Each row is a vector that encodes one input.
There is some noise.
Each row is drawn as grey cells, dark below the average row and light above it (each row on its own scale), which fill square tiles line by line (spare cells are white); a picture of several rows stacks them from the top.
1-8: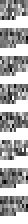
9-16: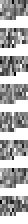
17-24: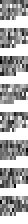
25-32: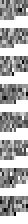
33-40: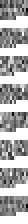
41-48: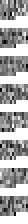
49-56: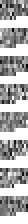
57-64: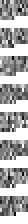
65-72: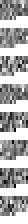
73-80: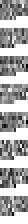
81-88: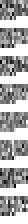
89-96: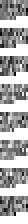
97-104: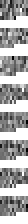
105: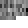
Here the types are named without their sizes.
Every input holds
a list of points on a line.
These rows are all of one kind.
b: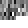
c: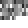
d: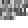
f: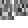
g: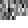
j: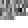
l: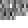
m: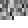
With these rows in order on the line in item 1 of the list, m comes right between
c and f.
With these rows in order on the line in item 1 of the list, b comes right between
g and l.
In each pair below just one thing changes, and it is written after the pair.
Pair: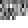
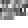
the place on the line in item 1 of the list
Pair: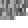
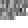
the place on the line in item 2 of the list
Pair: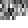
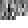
the place on the line in item 2 of the list
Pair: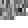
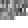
the place on the line in item 2 of the list
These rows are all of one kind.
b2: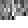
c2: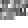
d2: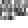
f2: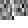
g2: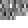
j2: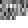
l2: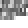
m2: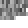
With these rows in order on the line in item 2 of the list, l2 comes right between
c2 and m2.
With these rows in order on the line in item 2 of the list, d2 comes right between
b2 and f2.
